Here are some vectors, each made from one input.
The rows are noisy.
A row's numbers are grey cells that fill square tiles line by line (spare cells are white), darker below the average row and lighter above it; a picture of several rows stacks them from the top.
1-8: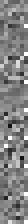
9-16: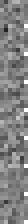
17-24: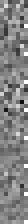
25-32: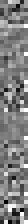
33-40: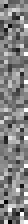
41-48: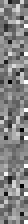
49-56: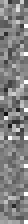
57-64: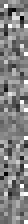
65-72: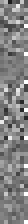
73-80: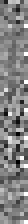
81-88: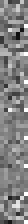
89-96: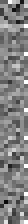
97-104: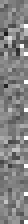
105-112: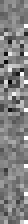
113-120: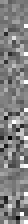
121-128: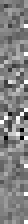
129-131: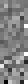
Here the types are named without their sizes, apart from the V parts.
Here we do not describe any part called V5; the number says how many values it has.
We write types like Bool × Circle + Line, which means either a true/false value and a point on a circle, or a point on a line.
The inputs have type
Bool × Bool × Bool × Bool × Line + Circle × V5.
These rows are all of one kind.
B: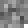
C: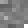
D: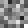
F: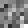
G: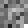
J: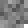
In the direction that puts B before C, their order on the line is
J, G, B, F, C, D.
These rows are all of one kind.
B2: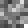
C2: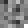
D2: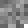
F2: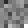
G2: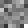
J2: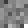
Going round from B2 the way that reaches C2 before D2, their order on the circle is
B2, G2, C2, D2, F2, J2.
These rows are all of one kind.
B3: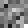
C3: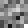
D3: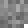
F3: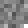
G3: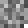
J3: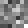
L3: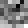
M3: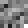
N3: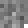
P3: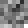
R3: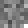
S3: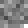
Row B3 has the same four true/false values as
J3 and L3.
